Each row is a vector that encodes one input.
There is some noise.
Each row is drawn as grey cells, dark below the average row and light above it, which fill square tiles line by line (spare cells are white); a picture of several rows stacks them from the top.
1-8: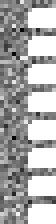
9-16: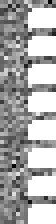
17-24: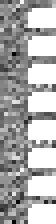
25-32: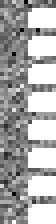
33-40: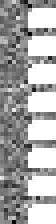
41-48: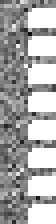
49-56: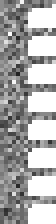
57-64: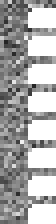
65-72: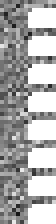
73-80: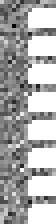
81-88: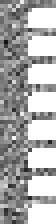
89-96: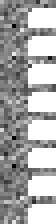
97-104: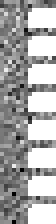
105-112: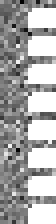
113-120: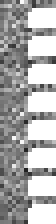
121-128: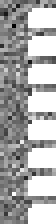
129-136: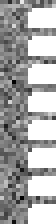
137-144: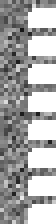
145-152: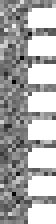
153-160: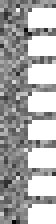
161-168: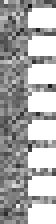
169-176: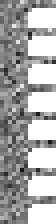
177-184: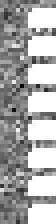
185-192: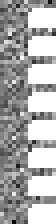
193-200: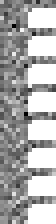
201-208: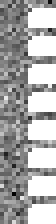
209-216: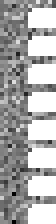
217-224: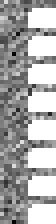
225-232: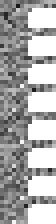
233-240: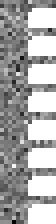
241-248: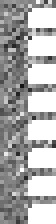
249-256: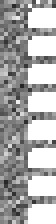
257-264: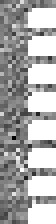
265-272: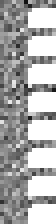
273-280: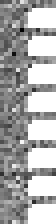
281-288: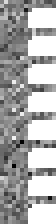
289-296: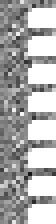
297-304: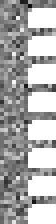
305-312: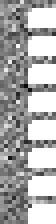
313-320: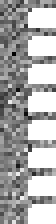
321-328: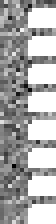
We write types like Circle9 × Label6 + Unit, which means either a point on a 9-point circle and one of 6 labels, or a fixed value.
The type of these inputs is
Bool × Bool × Bool + Circle11 + Circle16.
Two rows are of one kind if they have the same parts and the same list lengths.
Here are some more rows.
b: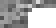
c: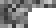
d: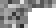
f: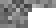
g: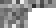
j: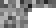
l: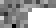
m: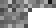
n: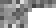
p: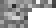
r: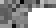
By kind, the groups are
b, j, p
c, f, l, m, r
d, g, n

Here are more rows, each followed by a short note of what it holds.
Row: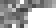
three true/false values
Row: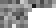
three true/false values
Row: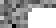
a point on a 16-point circle
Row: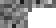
a point on a 16-point circle
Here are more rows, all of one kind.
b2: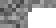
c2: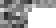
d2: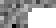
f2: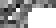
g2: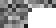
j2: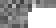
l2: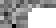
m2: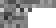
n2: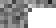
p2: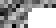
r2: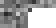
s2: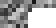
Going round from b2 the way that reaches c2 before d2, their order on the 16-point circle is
b2, s2, r2, m2, c2, l2, d2, p2, n2, g2, j2, f2.
